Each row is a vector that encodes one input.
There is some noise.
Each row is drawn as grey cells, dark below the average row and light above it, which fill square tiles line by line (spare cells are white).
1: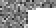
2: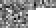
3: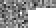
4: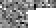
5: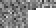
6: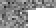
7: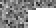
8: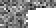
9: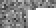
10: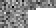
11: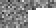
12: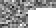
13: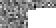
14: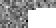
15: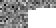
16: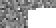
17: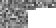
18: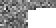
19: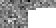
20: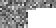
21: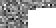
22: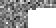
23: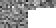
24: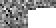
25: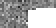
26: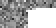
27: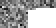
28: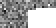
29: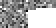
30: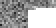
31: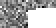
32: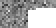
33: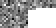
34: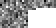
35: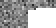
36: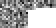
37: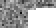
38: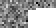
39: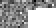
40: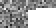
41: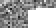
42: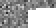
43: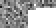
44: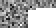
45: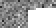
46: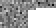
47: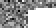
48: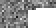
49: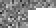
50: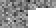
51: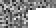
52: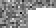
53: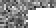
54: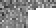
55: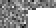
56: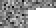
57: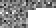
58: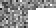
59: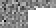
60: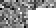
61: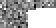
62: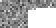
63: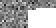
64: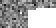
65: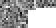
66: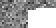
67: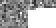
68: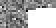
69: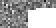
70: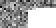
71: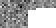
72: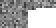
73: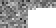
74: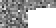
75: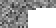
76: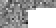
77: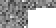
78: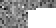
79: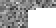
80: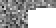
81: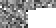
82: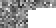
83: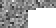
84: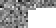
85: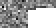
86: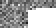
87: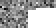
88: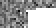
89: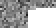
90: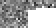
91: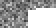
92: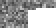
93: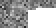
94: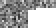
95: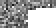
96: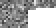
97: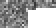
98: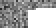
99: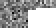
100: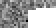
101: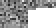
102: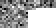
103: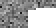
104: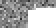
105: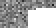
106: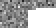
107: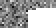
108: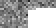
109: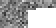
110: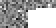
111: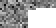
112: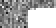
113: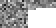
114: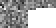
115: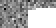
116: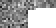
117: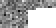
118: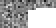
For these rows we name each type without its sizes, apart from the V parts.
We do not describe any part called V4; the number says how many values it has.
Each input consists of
a value of V4, together with a list of points on a line.
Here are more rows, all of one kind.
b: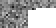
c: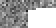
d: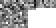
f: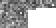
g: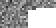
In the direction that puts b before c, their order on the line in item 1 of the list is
f, d, g, b, c.
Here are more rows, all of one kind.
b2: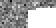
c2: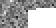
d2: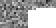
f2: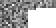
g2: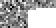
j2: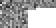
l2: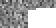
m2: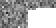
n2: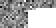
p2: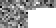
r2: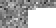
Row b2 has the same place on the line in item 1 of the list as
g2, l2 and m2.
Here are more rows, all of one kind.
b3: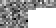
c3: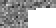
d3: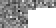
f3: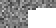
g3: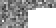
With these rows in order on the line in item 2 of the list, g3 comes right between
d3 and f3.
